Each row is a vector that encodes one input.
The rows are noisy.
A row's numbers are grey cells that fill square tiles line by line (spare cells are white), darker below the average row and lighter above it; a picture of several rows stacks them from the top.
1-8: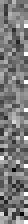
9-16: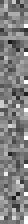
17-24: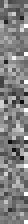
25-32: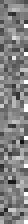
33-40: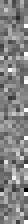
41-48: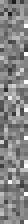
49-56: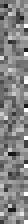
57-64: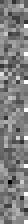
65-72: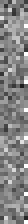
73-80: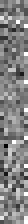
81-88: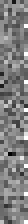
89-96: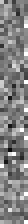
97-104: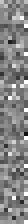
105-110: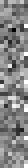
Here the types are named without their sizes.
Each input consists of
a true/false value, together with a list of points on a line.
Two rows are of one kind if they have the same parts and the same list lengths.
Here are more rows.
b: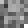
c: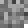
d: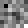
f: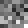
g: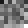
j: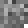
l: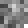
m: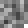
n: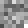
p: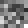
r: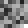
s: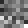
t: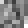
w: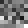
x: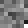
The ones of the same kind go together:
b, c, d, j, l, m, t, x
f, p, s, w
g, n, r

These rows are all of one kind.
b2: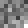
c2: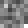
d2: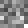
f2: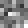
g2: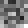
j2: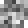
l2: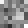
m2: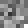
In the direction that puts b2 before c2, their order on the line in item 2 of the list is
b2, d2, f2, g2, c2, m2, j2, l2.
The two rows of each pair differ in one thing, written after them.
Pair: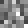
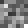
the place on the line in item 1 of the list
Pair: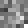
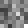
the place on the line in item 1 of the list
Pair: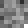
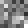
the place on the line in item 1 of the list
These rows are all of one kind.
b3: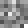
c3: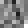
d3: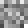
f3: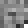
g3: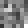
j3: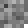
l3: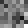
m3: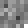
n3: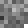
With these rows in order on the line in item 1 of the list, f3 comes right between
d3 and l3.
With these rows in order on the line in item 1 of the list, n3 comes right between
c3 and g3.
